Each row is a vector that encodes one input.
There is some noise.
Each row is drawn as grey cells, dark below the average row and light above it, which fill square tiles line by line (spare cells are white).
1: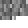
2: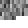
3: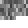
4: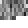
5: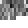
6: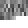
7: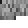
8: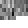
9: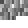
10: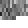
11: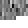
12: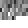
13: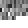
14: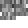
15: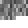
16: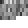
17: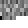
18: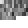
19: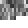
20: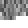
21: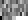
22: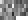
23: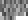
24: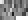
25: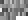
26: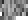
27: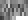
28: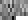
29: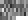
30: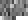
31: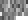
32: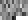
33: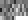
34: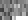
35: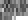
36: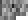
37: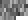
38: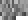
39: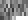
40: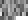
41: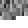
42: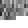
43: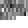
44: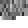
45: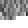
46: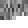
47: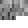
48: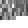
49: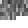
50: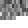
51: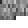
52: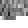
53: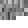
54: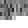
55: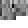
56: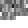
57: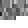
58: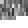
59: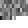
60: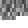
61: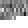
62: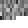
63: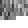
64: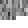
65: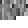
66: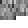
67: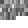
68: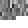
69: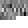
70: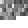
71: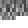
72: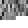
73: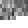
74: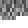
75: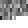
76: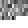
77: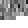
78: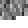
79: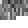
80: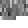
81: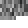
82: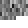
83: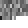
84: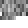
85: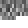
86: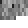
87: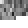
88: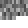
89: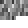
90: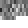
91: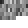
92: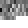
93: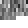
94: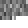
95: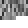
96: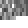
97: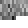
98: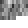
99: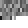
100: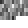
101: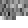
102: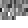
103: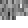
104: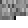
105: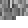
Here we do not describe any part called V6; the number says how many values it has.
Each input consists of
a point on a 7-point line, together with either a point on a 7-point line, or a value of V6.
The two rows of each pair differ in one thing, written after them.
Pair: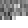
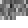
the value of V6
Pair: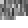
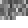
the value of V6
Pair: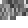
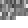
the value of V6
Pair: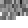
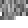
the place on the 7-point line
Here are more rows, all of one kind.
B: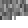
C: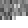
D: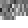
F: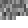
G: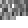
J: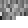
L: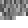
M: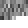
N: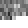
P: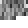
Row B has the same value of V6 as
C, J and N.
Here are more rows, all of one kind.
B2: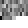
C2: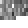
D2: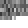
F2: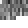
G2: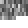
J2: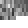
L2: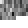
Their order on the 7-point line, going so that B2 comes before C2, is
B2, J2, C2, L2, F2, D2, G2.
